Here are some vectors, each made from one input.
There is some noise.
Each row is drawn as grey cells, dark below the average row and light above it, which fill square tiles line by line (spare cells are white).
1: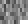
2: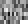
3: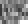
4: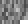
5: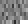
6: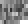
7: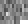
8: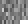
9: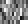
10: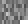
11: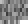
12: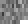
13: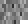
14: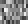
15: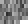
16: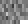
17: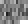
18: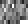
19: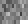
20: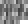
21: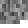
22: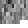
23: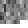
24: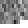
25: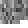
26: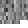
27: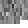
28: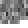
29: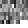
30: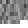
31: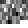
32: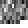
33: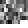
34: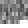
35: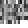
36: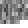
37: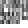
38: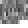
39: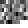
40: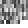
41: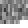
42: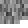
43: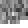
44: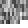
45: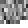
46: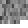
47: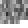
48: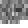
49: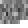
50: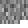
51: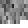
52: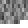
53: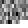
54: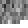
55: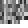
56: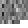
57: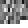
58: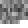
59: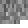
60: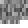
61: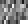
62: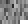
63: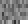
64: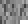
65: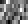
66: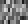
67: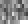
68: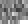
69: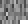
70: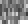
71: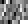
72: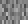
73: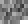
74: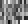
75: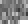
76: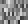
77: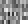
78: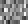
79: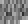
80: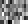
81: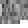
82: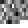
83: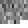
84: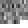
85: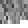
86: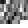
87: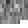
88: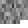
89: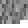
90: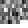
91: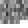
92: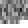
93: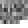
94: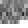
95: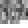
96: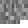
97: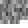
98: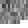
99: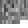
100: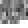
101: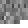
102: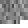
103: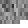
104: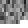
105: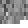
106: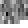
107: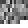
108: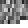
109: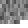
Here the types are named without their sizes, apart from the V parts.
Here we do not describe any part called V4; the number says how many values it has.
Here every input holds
either a point on each of two lines, or a list of items, each a true/false value and a value of V4.
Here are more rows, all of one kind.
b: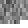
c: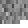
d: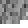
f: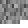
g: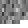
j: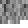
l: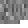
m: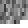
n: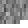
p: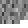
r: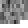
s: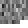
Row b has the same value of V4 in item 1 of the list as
f, l and r.
